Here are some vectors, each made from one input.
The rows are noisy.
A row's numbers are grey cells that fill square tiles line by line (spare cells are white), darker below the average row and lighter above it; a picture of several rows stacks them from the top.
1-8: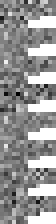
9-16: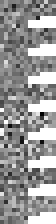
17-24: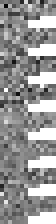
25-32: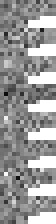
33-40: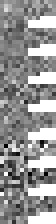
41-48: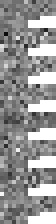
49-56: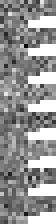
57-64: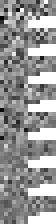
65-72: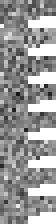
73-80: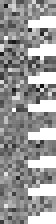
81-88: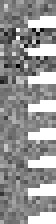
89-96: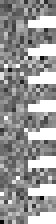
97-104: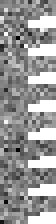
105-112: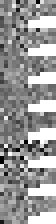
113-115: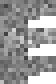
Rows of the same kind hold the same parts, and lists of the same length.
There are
2 kinds of row.
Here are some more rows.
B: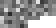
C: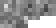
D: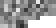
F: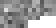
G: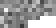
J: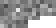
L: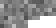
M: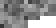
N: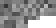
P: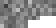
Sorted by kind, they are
B, C, D, F, G, J, N, P
L, M

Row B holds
four true/false values.
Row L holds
three labels (each one of 6).
